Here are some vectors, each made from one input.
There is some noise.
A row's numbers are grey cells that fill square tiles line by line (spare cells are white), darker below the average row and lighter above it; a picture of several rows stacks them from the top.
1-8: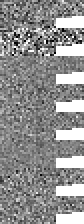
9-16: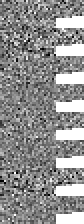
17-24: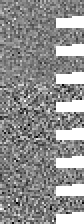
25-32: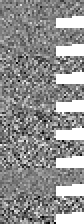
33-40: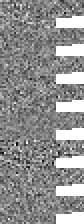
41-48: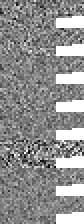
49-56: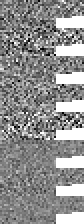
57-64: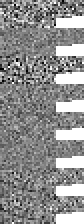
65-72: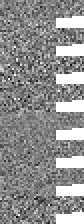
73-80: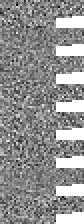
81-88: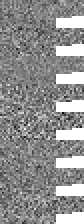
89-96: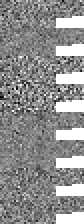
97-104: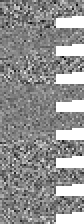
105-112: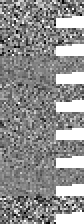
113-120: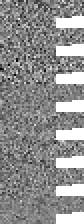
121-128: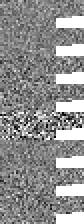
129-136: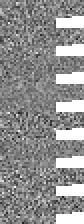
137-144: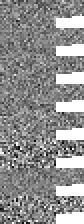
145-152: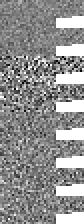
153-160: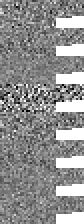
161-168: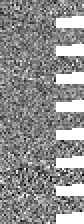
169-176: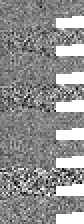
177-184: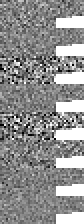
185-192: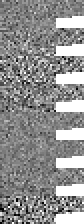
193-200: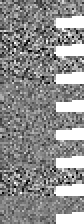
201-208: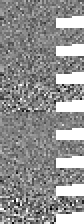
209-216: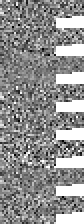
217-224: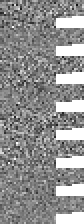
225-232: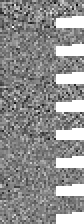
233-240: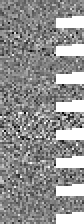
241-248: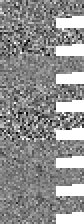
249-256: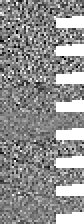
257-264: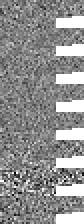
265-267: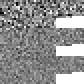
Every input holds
either a point on a 9-point circle, or a point on an 11-point circle and one of 4 labels, or a list of up to two points on a 9-point line.
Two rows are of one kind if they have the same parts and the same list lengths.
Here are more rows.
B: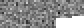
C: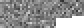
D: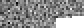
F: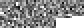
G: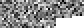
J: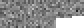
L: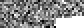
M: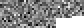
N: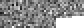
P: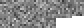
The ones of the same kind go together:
B
C, J
D, G, M
F, N
L, P

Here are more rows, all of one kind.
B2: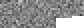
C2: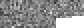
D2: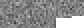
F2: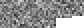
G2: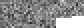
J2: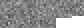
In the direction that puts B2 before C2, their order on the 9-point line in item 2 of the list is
D2, B2, F2, C2, J2, G2.
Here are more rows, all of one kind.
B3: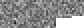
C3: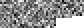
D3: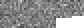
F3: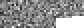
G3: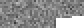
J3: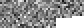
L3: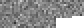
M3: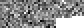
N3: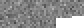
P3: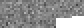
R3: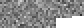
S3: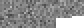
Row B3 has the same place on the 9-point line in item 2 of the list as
F3 and L3.
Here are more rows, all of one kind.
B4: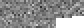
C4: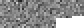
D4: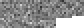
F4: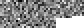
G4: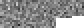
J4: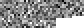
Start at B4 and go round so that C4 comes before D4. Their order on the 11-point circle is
B4, C4, F4, D4, J4, G4.
